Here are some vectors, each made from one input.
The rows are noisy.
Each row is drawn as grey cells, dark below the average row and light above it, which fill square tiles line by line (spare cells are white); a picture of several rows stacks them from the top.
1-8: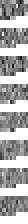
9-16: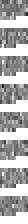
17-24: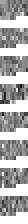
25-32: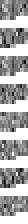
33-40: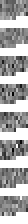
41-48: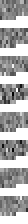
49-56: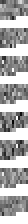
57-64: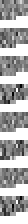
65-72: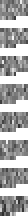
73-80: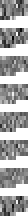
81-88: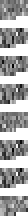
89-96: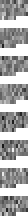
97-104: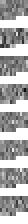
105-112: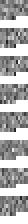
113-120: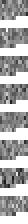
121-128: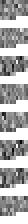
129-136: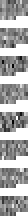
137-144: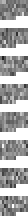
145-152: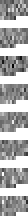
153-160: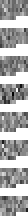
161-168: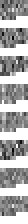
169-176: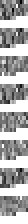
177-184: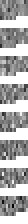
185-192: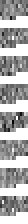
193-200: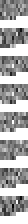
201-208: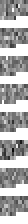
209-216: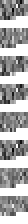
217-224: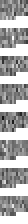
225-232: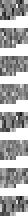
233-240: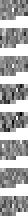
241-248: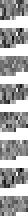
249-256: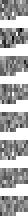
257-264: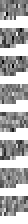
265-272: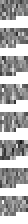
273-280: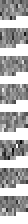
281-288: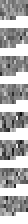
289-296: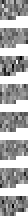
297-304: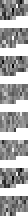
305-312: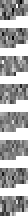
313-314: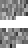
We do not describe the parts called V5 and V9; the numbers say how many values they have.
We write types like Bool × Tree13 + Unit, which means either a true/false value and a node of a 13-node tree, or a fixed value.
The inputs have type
Bool × Line6 + Line7 × (Line7 + V9) × V5.
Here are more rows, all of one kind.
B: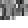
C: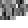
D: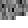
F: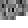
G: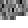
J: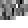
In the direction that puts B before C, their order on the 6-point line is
B, D, F, C, J, G.
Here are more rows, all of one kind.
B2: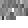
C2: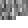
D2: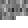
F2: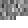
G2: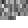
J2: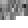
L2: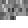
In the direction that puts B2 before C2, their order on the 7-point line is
B2, F2, L2, C2, D2, G2, J2.
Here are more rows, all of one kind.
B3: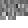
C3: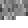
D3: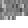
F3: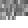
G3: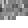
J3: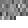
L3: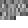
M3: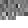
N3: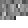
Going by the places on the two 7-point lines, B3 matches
D3 and F3.
